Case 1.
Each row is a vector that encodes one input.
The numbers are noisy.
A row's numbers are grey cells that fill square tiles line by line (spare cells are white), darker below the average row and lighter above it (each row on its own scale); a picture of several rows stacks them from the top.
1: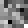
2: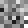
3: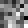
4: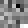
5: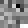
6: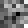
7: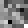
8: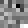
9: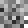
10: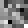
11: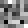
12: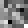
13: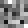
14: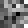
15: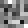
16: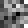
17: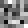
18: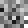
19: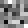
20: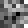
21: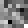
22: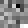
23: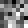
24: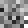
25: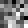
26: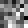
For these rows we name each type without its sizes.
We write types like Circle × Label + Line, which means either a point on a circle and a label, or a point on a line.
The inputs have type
Label.
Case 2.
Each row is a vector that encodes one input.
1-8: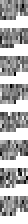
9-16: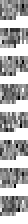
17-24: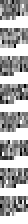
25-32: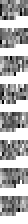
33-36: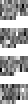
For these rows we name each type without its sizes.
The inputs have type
Line × Line.
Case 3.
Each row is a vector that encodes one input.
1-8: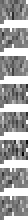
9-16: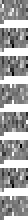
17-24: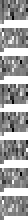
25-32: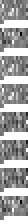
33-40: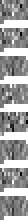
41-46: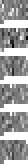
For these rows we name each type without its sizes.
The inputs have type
Label.
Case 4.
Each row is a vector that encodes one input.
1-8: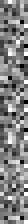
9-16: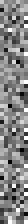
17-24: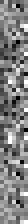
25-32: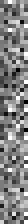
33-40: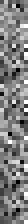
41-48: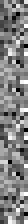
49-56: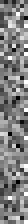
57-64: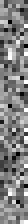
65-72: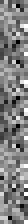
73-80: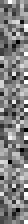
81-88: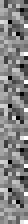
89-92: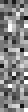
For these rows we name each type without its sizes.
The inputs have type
Label.
